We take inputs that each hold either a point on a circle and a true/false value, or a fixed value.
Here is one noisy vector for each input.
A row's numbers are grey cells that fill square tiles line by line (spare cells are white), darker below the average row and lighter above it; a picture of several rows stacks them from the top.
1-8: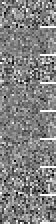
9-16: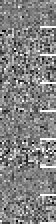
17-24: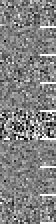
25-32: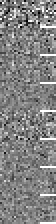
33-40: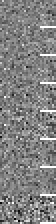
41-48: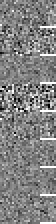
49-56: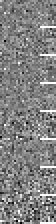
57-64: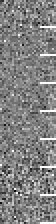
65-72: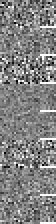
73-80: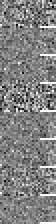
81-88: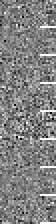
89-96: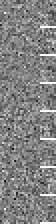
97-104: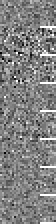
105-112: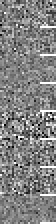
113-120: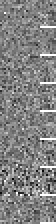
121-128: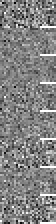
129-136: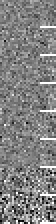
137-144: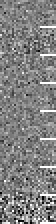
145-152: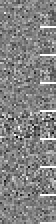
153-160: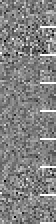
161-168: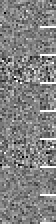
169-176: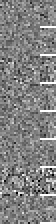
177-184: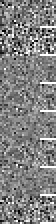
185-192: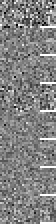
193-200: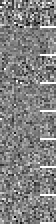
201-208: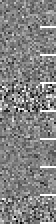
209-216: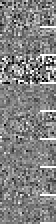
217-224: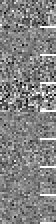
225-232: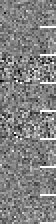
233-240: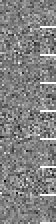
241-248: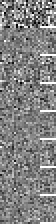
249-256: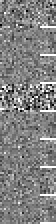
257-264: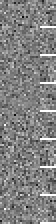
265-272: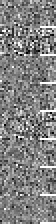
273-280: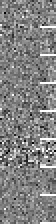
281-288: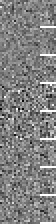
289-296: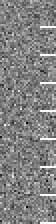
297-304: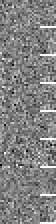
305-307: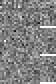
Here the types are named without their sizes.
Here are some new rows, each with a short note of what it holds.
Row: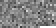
a point on a circle and a true/false value
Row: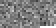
a point on a circle and a true/false value
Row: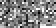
a fixed value
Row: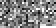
a fixed value
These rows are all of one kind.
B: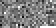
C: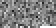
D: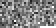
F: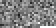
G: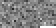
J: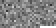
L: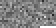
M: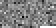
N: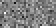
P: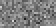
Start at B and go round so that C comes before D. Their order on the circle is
B, J, F, G, M, N, C, D, L, P.
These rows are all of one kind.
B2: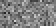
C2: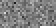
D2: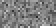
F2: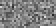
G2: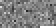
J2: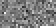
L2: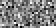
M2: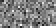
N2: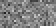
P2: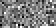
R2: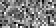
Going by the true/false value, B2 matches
M2 and N2.
